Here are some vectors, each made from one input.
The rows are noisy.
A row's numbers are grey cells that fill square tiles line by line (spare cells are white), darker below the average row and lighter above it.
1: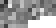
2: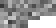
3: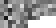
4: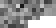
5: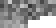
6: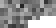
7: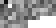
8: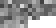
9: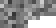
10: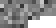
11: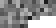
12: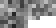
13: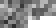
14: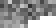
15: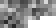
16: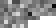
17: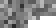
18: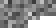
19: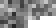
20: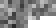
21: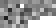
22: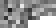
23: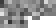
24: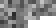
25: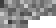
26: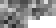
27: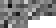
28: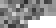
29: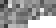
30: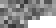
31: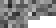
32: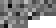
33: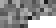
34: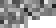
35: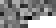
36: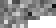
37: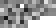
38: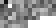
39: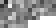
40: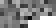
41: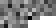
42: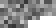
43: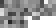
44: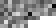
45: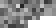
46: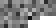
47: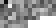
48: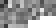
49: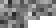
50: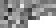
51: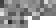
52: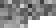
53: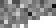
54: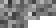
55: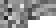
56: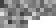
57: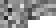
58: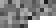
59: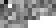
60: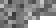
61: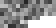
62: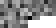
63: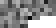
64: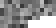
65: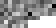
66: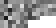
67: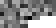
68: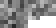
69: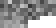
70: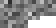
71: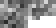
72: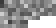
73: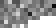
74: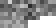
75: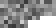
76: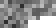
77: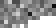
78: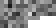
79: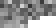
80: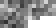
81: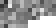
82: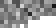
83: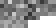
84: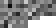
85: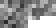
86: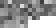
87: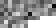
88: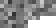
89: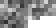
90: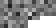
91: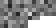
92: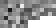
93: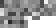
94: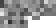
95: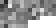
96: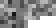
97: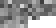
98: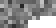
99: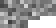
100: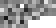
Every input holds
a point on a 7-point line, together with either one of 5 labels, or a point on a 7-point line.
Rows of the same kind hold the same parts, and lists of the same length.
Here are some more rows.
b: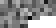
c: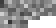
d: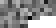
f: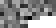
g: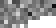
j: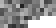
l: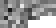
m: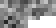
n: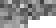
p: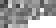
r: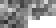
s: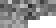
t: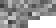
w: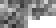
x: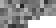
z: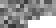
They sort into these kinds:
b, d, f, j, m, r, w, x, z
c, g, l, n, p, s, t

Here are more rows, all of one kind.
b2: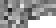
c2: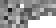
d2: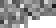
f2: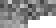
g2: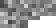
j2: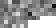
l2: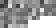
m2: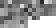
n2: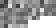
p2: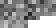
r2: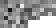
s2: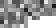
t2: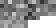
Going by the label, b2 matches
c2 and r2.
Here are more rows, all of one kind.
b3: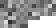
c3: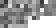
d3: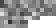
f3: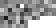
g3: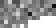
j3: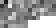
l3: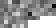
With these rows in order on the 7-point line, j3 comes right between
b3 and l3.
